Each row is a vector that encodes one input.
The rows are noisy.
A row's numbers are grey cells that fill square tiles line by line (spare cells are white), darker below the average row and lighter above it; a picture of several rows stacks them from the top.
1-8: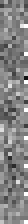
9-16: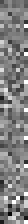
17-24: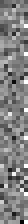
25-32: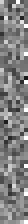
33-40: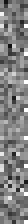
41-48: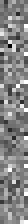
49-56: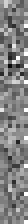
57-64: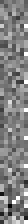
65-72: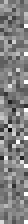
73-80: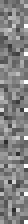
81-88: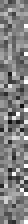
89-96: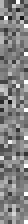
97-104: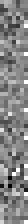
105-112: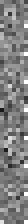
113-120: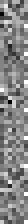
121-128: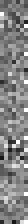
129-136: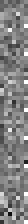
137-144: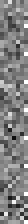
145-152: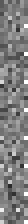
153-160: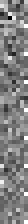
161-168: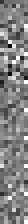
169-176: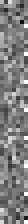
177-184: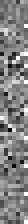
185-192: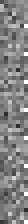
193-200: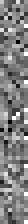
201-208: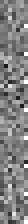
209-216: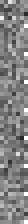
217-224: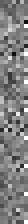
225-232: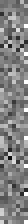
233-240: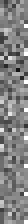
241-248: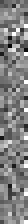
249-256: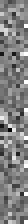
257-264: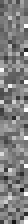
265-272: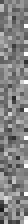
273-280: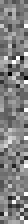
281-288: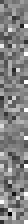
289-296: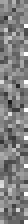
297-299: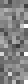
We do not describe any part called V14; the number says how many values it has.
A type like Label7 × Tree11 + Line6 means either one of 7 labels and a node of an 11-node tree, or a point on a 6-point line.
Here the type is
(Bool × Bool × Bool × Bool + Unit) × V14 + Line10.
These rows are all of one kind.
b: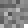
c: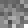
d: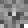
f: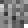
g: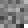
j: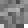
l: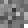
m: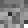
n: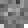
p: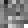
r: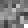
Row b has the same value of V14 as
g, j and n.
